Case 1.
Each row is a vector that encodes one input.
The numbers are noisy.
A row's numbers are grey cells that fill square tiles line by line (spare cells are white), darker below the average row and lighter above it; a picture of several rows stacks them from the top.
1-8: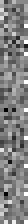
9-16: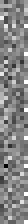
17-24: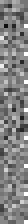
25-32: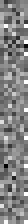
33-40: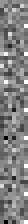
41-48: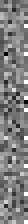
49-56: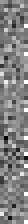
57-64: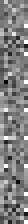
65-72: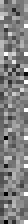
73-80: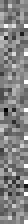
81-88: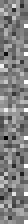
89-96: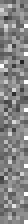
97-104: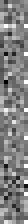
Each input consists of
a list of up to two points on an 8-point circle.
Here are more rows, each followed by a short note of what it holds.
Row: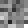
a list of two items
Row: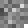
a list of one item
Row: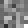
a list of one item
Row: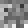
a list of two items
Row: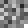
a list of two items
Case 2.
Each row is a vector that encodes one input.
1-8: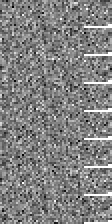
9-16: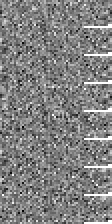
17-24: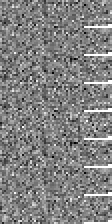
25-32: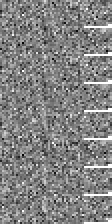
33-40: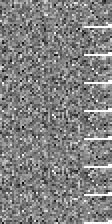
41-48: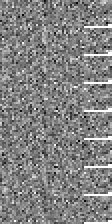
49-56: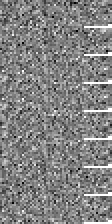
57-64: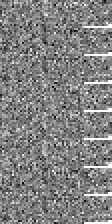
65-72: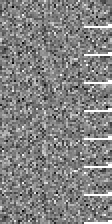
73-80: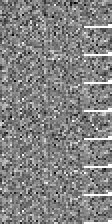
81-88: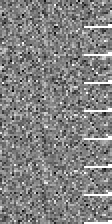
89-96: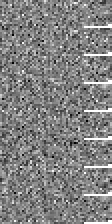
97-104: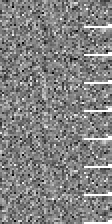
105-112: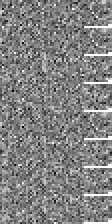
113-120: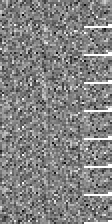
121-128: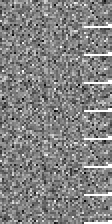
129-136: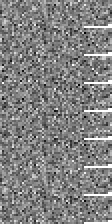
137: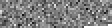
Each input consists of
a node of an 11-node tree and a true/false value.
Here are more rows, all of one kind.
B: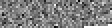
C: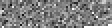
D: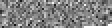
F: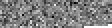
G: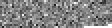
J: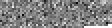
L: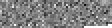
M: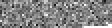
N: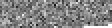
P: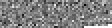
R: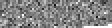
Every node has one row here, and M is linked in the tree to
G.
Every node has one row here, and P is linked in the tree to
B and L.
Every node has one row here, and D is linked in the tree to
J.
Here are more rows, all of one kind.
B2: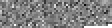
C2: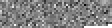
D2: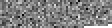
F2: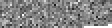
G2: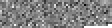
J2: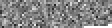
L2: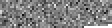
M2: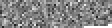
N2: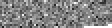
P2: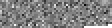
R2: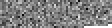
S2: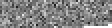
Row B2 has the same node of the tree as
C2, F2, G2 and P2.
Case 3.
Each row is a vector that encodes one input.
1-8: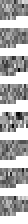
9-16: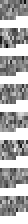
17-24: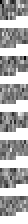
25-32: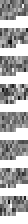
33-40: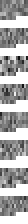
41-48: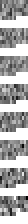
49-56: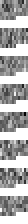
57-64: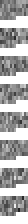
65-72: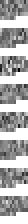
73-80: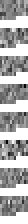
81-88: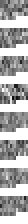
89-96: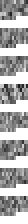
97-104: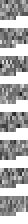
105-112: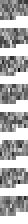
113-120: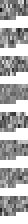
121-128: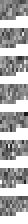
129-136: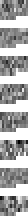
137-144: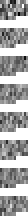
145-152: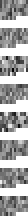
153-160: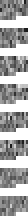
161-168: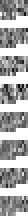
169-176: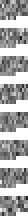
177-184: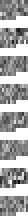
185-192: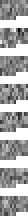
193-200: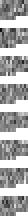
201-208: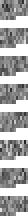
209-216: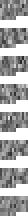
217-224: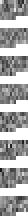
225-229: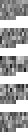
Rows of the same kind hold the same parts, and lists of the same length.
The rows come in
2 kinds.
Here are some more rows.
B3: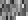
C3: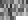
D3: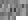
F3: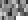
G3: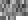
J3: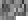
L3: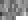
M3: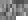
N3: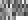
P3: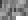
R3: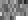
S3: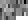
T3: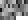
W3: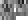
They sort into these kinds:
B3, J3, W3
C3, D3, F3, G3, L3, M3, N3, P3, R3, S3, T3

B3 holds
a node of a 10-node tree.
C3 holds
a point on an 18-point circle and a node of a 10-node tree.
